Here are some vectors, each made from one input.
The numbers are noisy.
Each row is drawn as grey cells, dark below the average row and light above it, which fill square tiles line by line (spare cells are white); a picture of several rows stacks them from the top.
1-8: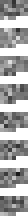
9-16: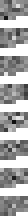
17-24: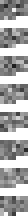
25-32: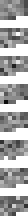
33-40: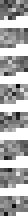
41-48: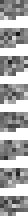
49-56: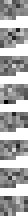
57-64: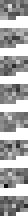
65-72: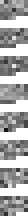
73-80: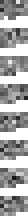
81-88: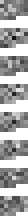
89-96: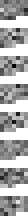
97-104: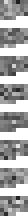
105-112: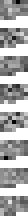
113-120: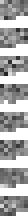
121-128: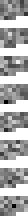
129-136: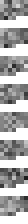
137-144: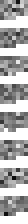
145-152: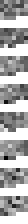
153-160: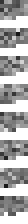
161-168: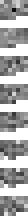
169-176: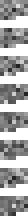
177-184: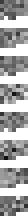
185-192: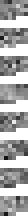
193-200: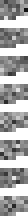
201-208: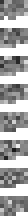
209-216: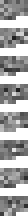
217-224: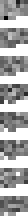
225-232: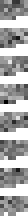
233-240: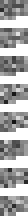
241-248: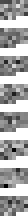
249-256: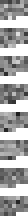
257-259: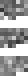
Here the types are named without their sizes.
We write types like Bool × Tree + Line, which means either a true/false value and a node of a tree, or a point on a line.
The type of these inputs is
(Bool × Bool × Bool × Bool + Line) × Line.
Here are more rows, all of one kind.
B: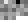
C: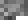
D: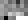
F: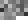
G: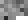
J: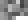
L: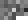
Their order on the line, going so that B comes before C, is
B, D, G, C, L, J, F.
